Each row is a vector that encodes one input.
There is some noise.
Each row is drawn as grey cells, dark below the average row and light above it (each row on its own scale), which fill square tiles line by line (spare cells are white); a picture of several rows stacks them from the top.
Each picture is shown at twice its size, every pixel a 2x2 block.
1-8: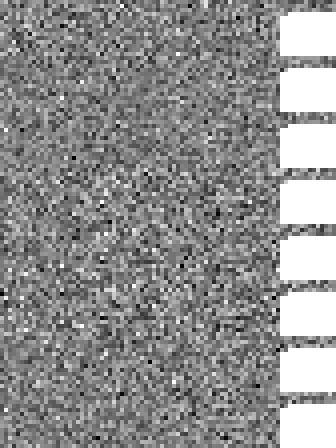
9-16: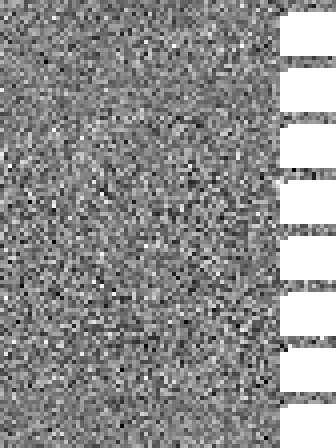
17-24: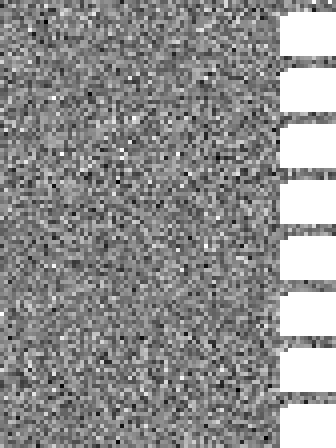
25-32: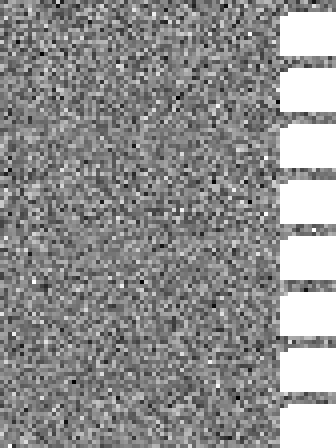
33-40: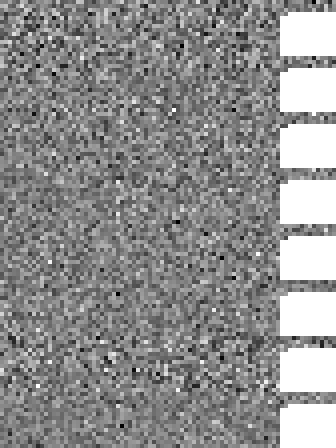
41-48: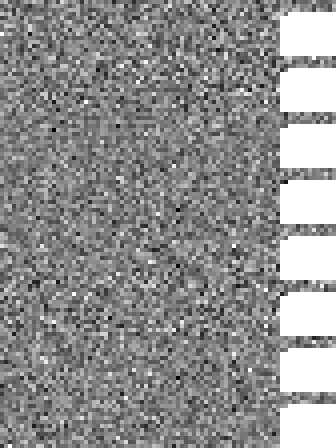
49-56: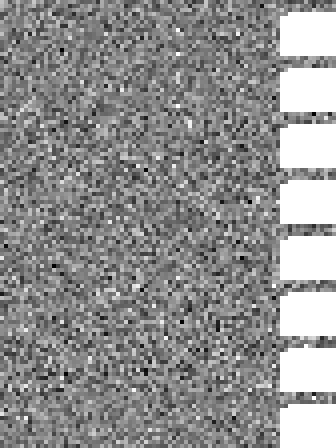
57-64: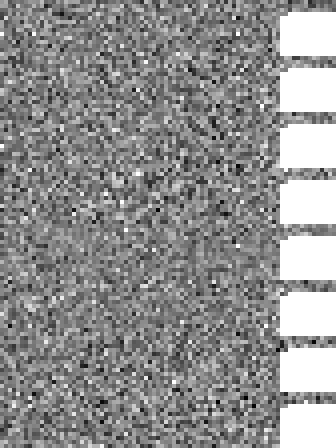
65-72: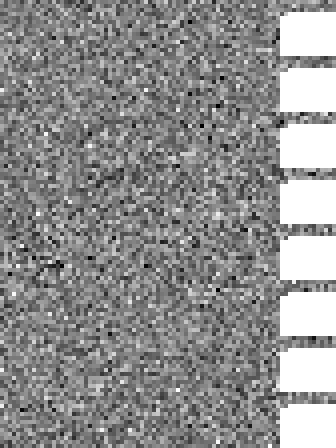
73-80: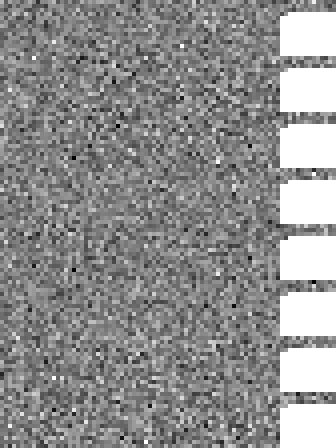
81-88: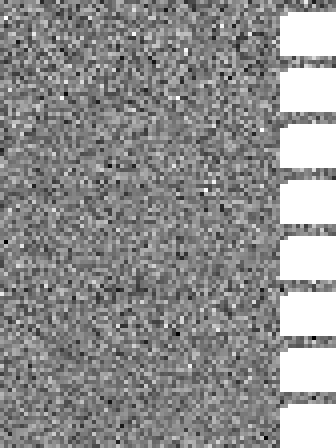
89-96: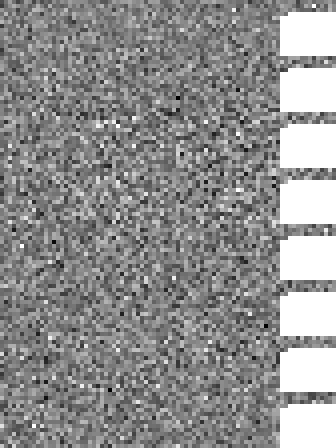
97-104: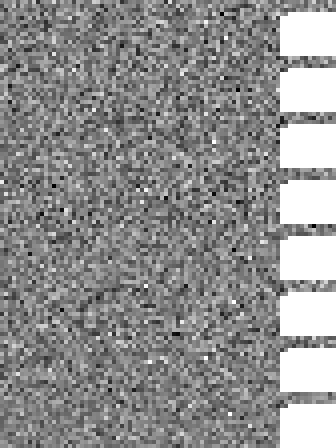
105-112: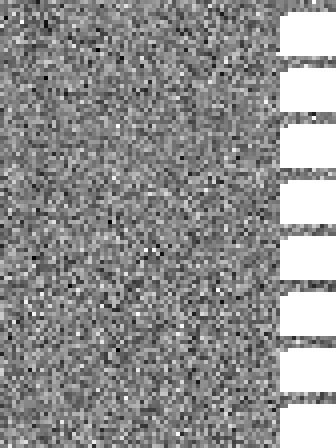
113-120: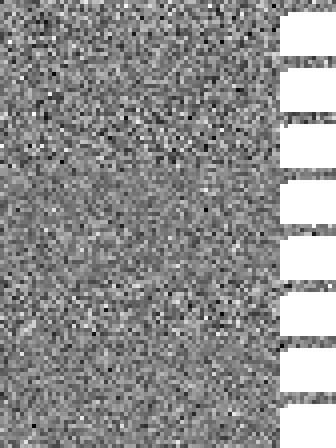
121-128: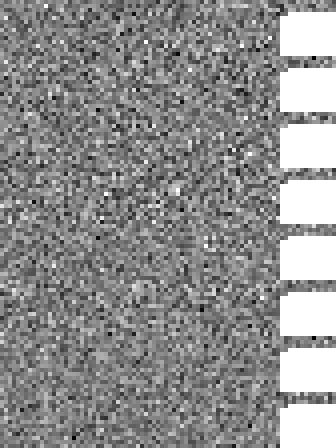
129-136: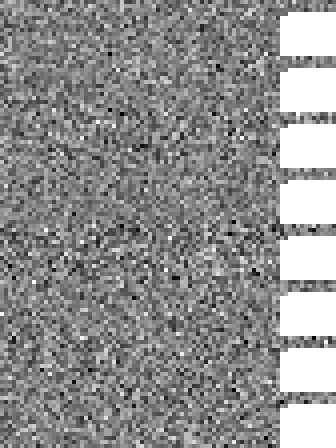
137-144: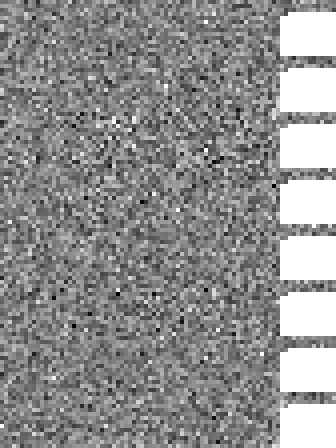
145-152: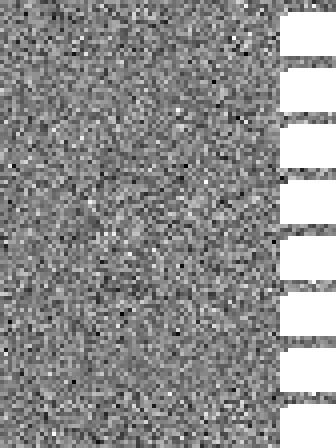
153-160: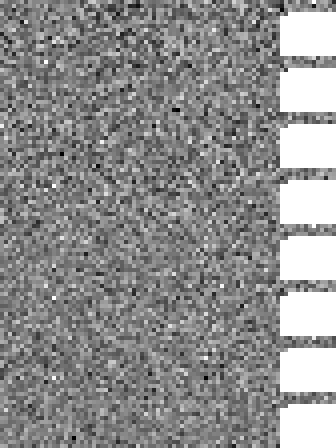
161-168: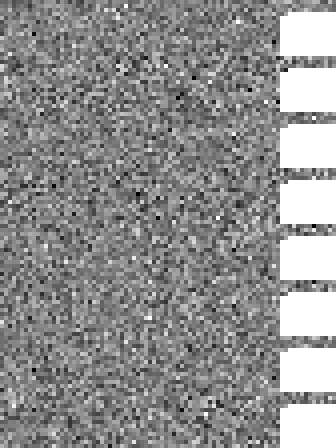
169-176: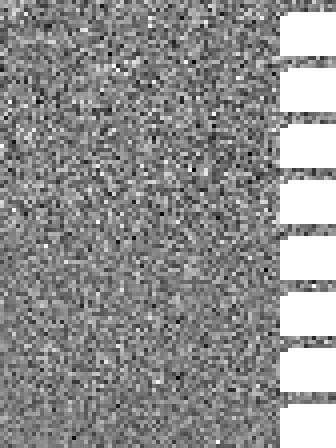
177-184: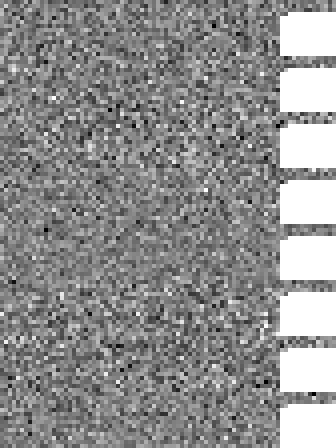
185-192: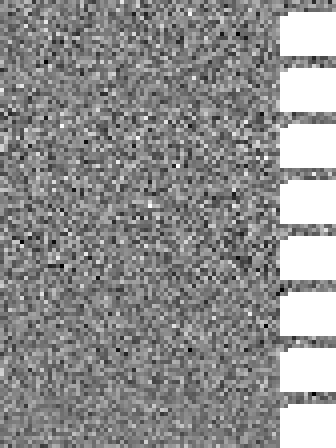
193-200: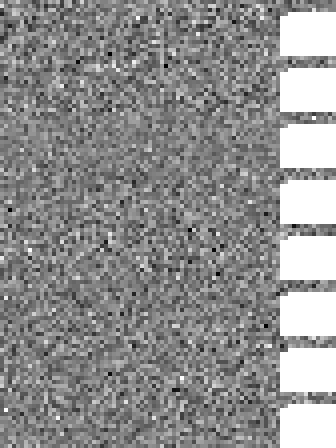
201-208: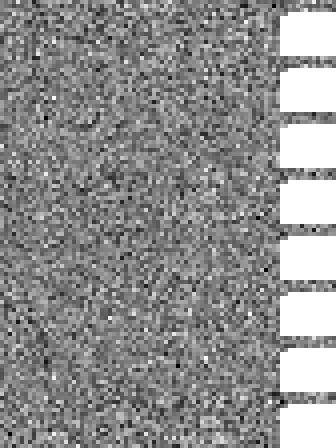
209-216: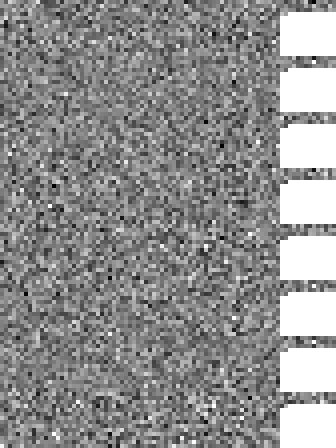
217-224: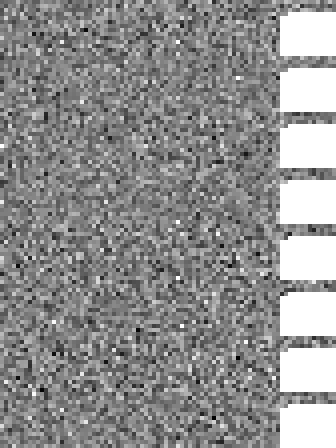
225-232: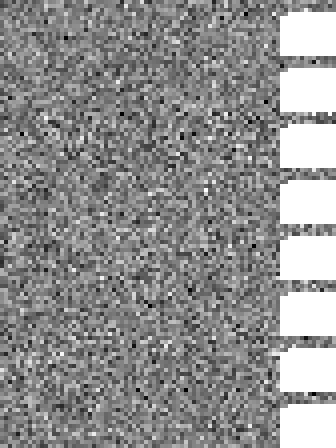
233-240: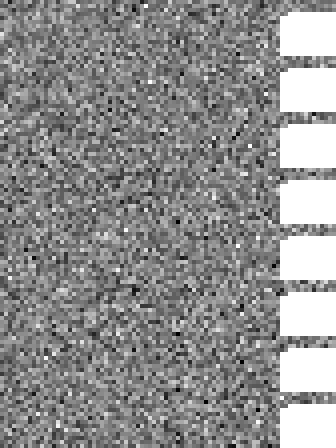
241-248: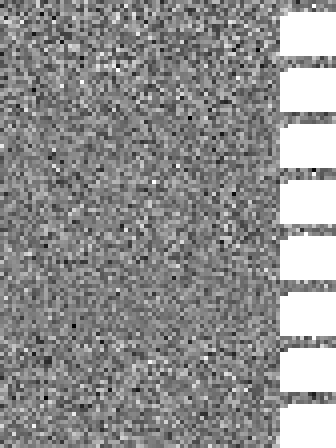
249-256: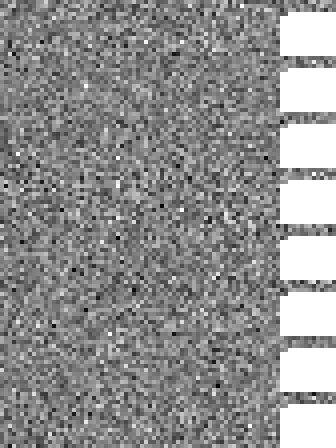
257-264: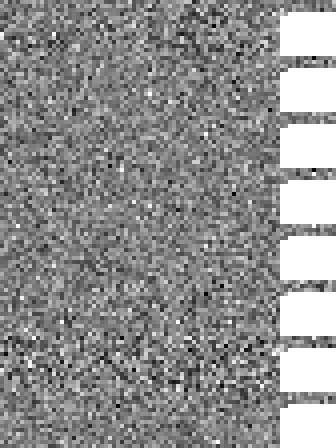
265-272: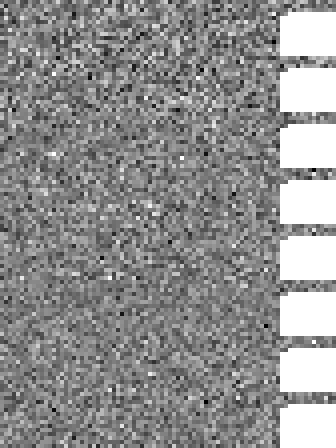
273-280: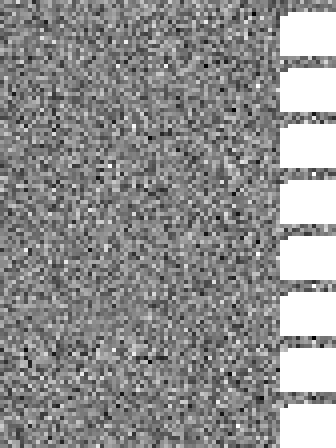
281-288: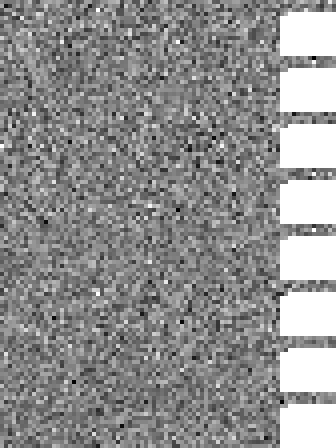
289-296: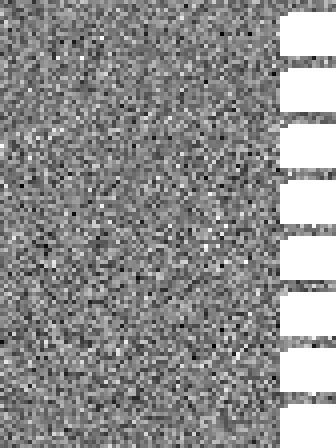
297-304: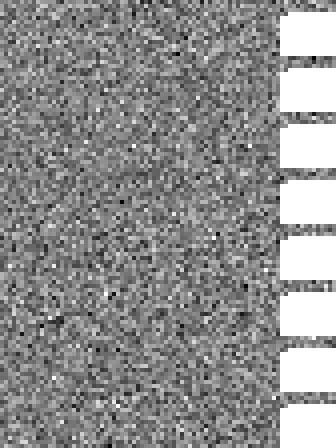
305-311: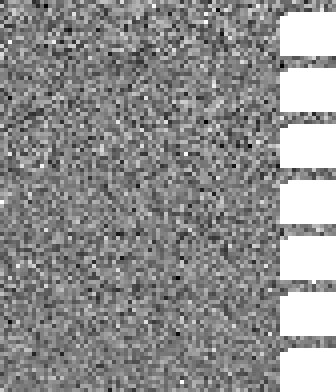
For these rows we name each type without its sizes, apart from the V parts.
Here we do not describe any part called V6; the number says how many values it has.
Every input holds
a value of V6, together with either a label, or four true/false values.
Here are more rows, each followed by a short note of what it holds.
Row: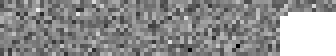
four true/false values and a value of V6
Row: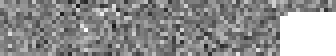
four true/false values and a value of V6
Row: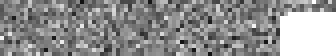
four true/false values and a value of V6
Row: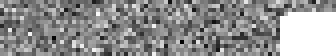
four true/false values and a value of V6
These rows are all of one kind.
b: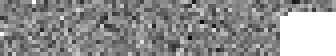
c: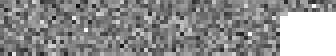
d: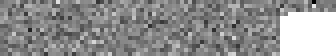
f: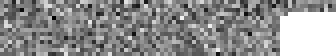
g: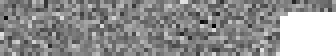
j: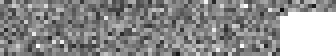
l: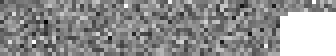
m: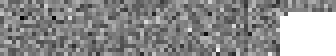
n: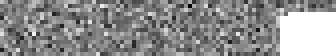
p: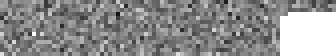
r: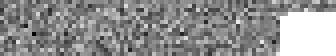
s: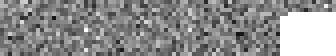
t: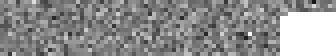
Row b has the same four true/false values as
c, s and t.
